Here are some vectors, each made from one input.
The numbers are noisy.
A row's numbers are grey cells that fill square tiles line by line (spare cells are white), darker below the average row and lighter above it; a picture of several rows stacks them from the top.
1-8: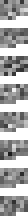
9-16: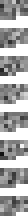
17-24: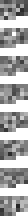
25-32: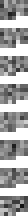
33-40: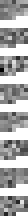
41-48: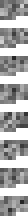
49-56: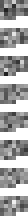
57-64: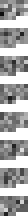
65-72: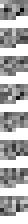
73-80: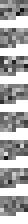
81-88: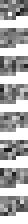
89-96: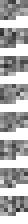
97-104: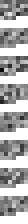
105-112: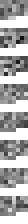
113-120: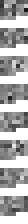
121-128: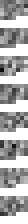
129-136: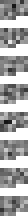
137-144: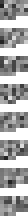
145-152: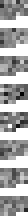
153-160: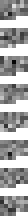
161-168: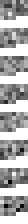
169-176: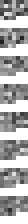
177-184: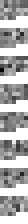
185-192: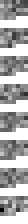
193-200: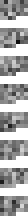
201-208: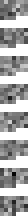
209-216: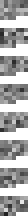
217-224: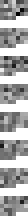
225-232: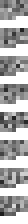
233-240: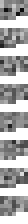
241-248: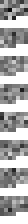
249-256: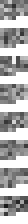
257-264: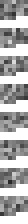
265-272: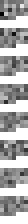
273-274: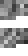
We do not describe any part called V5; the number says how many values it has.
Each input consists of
a point on a 10-point line, together with either four true/false values, or a value of V5.
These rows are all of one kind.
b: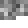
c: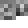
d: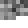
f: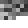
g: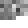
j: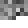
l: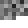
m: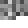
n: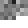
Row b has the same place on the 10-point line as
j and m.
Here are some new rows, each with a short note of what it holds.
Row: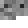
a point on a 10-point line and a value of V5
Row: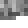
a point on a 10-point line and a value of V5
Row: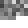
a point on a 10-point line and a value of V5
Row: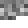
a point on a 10-point line and four true/false values
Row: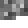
a point on a 10-point line and a value of V5
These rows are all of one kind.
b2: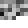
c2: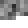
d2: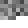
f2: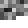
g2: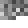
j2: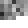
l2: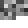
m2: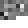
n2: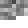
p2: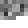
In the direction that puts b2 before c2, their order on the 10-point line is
m2, b2, f2, j2, p2, n2, g2, d2, c2, l2.
